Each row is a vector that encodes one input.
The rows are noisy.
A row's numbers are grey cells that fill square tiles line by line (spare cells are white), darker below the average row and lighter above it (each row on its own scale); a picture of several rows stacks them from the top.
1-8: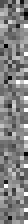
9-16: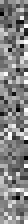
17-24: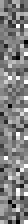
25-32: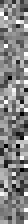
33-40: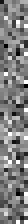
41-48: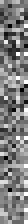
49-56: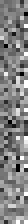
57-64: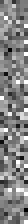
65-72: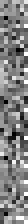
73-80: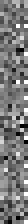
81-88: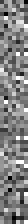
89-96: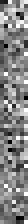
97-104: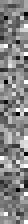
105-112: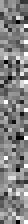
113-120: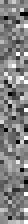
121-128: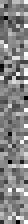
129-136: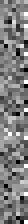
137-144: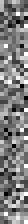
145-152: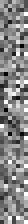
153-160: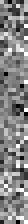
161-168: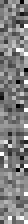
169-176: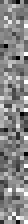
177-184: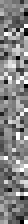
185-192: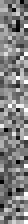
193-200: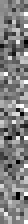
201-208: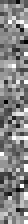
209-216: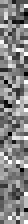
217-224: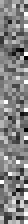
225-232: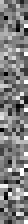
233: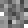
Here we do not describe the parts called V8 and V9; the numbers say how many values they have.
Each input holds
a value of V9, together with either a point on a 7-point line, or a true/false value and a value of V8.
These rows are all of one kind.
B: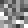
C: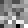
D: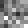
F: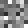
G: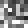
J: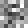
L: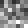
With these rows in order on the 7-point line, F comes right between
B and J.
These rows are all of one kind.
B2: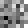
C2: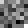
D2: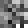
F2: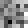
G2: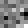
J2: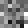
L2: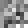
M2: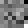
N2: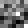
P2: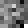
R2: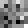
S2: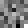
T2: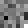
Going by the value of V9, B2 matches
F2, G2 and L2.
